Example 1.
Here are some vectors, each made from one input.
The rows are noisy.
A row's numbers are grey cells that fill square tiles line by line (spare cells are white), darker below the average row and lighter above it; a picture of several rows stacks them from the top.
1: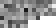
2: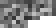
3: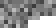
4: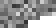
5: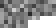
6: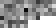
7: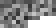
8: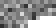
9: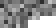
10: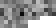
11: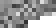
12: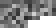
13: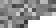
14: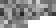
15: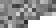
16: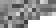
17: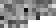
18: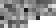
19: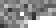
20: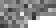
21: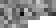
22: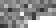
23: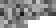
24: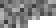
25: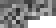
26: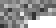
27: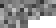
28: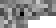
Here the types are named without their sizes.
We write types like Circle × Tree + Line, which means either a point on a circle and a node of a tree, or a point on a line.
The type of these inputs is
Label.
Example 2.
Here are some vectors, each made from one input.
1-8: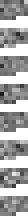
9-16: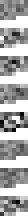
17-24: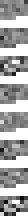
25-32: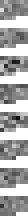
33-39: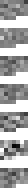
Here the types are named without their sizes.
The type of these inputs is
Bool × Bool × Bool.
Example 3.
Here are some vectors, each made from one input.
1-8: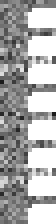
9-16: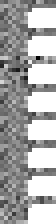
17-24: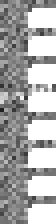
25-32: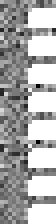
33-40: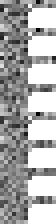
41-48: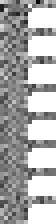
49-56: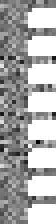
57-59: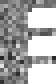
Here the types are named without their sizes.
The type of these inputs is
Line.
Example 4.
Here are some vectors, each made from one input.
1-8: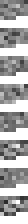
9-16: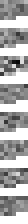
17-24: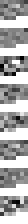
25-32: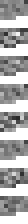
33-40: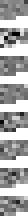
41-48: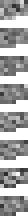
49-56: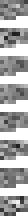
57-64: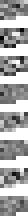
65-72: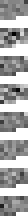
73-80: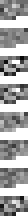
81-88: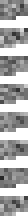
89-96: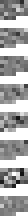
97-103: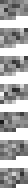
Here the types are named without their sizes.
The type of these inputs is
Bool × Bool × Bool.
